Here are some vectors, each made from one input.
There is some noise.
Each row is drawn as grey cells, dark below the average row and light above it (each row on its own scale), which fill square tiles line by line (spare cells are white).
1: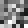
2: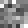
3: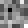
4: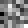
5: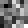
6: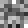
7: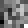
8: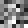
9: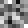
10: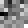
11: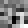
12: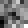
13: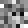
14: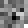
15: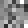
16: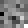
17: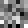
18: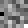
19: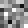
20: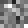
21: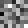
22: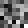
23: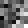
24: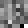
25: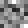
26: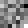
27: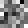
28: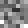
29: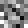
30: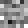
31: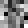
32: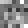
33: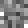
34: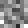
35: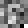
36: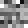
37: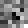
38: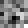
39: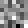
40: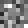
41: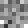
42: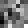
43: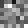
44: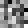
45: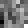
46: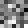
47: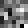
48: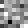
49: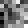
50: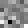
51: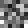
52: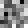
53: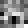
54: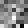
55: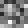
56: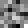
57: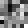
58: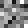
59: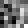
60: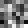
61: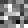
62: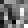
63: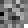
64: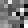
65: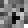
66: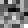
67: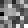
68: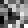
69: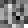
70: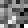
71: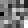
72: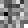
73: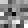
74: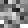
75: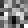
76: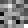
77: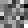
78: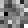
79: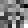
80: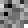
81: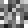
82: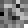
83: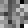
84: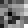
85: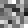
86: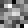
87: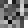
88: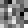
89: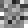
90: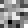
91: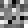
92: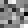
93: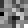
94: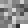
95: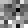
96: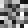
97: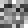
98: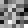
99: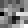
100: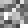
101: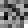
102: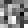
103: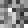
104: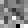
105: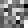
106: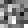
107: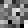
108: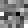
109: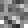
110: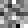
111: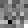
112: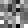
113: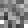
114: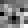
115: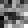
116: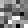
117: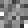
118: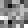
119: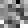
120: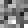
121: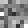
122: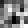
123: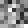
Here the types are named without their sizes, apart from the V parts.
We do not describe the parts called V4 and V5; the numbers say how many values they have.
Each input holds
four true/false values and a value of V4, together with either a point on each of two lines, or a value of V5.
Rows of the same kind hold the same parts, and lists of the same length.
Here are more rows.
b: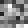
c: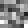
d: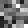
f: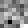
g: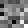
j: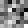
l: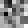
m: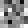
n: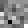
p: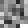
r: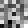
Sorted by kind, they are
b, d, g, j, l, m
c, f, n, p, r

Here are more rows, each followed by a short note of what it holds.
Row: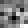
four true/false values, a value of V4 and a value of V5
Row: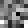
a point on each of two lines, four true/false values and a value of V4
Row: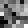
four true/false values, a value of V4 and a value of V5
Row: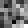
four true/false values, a value of V4 and a value of V5
